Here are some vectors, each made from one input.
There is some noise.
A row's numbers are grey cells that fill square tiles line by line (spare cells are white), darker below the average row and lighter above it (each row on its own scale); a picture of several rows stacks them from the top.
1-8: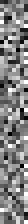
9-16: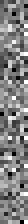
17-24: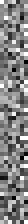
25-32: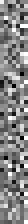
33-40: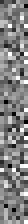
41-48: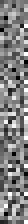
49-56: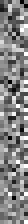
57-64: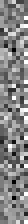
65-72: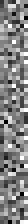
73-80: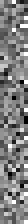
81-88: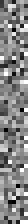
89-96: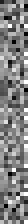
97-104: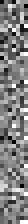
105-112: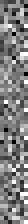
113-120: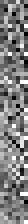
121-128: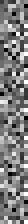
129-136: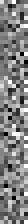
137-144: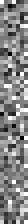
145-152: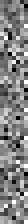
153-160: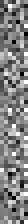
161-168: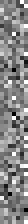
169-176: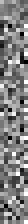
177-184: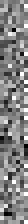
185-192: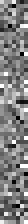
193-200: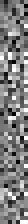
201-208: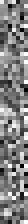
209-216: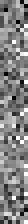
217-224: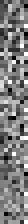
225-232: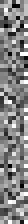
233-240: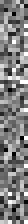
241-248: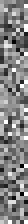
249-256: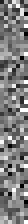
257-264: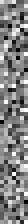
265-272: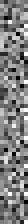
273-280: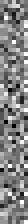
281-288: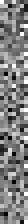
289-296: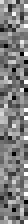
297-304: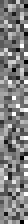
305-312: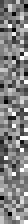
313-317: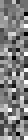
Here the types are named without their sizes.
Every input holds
a point on a line, together with either a fixed value, or three true/false values.
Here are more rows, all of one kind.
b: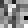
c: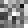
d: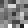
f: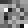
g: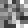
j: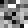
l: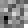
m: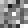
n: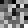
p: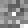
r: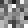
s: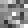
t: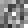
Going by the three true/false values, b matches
m, p and r.
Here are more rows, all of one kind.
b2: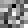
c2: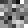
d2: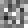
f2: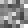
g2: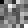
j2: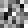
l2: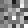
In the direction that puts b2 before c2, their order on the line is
b2, l2, d2, f2, c2, j2, g2.
